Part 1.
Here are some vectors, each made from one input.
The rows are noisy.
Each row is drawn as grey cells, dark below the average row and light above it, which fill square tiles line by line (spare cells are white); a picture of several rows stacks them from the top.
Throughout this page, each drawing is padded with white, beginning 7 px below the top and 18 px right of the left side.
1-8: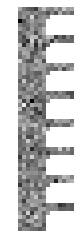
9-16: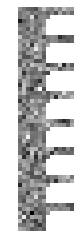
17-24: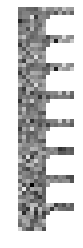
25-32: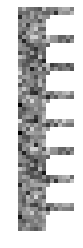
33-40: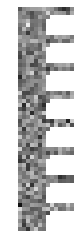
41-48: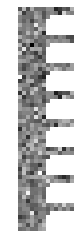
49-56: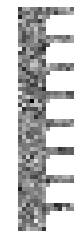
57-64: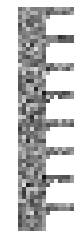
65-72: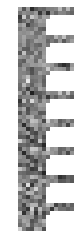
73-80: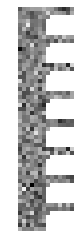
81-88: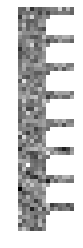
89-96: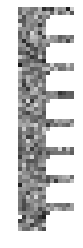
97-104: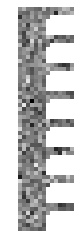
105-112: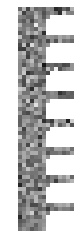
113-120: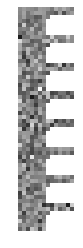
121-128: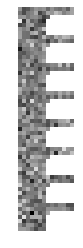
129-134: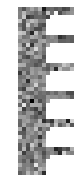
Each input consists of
either one of 4 labels and a point on a 9-point line, or one of 12 labels.
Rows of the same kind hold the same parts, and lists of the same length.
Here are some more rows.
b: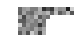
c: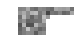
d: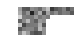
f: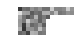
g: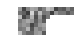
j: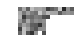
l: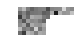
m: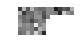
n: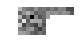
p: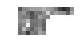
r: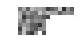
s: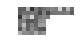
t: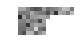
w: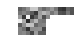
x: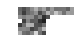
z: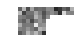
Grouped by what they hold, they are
b, d, f, g, j, m, n, p, r, w, x, z
c, l, s, t

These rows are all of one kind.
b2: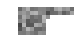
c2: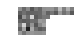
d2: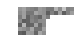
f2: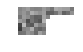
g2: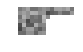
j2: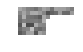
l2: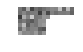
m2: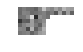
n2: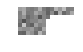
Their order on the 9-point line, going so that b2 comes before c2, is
l2, b2, g2, f2, j2, c2, m2, d2, n2.
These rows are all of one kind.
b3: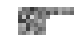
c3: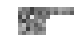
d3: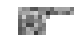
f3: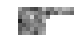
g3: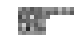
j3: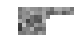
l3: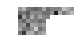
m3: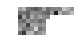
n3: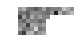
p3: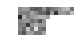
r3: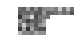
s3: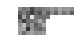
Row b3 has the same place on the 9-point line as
l3, m3 and n3.
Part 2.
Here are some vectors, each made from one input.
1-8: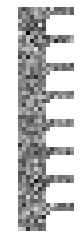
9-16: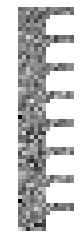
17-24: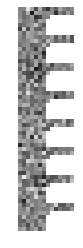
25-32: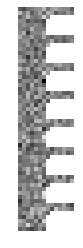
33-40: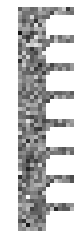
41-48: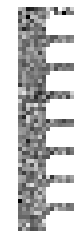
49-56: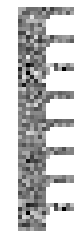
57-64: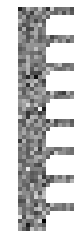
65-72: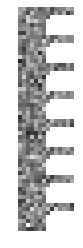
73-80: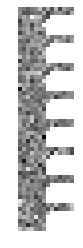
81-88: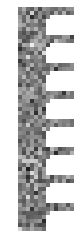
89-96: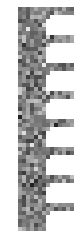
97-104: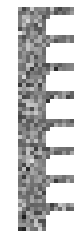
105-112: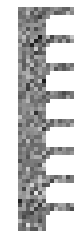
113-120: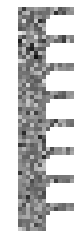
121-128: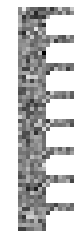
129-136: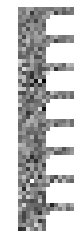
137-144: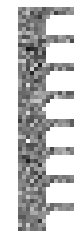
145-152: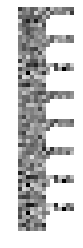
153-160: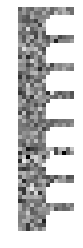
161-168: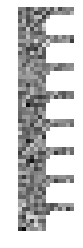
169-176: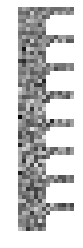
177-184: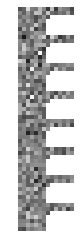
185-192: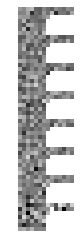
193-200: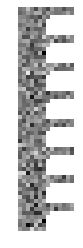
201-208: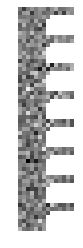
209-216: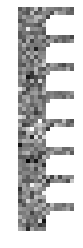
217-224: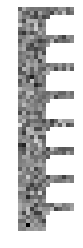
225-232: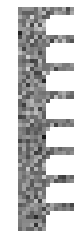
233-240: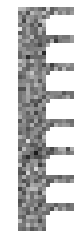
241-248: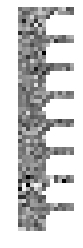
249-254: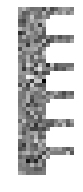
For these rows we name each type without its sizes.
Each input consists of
either a point on a circle and a node of a tree, or a fixed value, or a point on each of two lines.
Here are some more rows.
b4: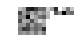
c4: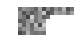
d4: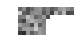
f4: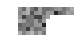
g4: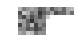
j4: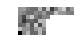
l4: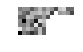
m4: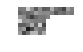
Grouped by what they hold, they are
b4
c4, d4, j4, l4
f4, g4, m4

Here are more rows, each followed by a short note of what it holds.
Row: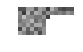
a point on a circle and a node of a tree
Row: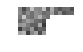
a point on a circle and a node of a tree
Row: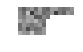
a point on a circle and a node of a tree
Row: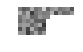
a point on a circle and a node of a tree
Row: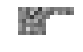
a point on each of two lines
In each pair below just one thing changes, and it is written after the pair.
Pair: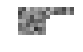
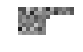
the place on the circle
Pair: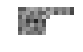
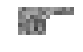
the place on the circle
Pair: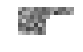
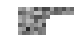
the place on the circle
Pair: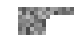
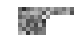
the node of the tree
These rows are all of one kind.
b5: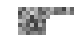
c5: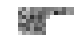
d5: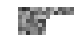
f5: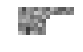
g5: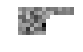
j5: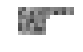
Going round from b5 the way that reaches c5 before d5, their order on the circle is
b5, j5, c5, f5, d5, g5.
